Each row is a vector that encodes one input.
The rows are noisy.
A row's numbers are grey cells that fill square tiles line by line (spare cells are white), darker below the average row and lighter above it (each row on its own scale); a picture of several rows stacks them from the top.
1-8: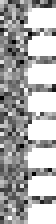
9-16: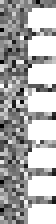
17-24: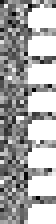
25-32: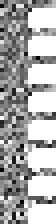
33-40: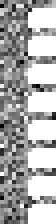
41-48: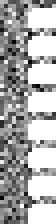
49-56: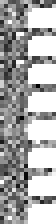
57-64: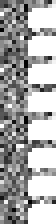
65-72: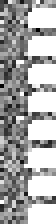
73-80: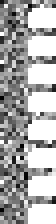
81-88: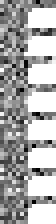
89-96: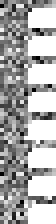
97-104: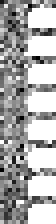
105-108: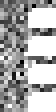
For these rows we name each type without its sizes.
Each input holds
four true/false values.
